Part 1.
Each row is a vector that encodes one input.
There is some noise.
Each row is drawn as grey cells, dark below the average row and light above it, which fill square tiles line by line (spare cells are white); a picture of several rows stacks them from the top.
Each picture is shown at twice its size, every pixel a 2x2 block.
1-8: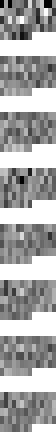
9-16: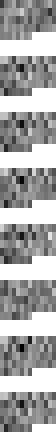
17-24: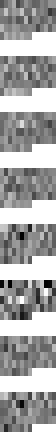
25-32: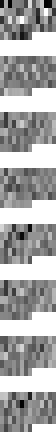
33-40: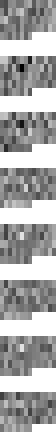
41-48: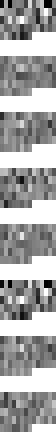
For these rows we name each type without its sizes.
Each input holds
a list of points on a line.
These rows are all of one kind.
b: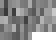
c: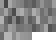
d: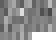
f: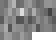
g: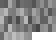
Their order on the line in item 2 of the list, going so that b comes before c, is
b, c, f, d, g.
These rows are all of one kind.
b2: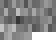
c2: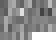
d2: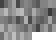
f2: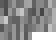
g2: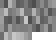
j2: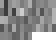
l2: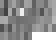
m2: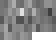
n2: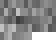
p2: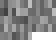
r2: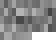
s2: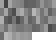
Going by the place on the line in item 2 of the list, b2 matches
n2 and p2.
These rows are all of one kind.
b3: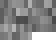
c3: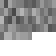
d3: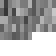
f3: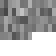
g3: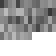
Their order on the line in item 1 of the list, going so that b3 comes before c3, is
d3, f3, b3, g3, c3.
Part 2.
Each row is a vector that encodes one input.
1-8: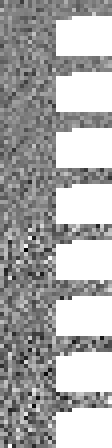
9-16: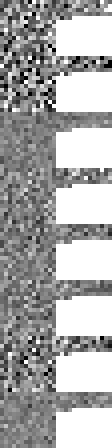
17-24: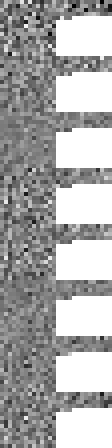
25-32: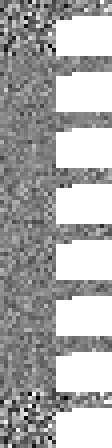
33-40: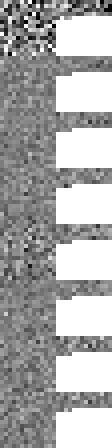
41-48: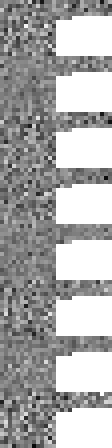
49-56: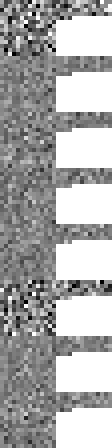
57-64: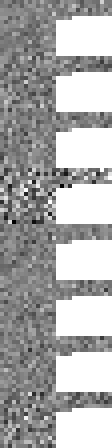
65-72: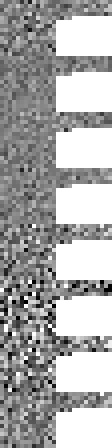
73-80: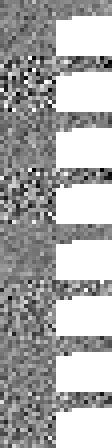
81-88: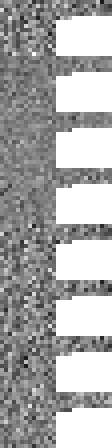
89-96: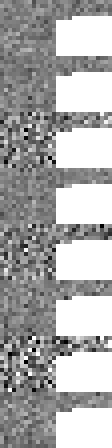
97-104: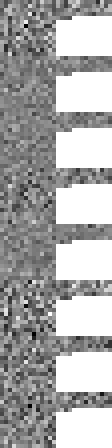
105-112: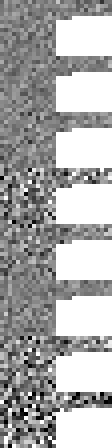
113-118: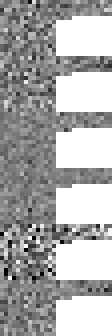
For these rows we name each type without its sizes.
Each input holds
a label and a node of a tree.
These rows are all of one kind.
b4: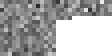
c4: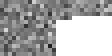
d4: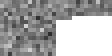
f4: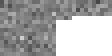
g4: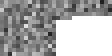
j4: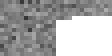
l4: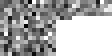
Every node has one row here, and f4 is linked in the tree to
g4 and l4.
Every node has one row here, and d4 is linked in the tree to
b4 and g4.
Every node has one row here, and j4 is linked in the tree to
c4 and g4.
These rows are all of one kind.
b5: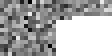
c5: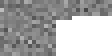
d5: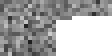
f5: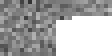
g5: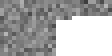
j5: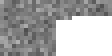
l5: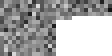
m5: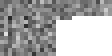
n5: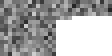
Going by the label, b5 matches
l5, m5 and n5.
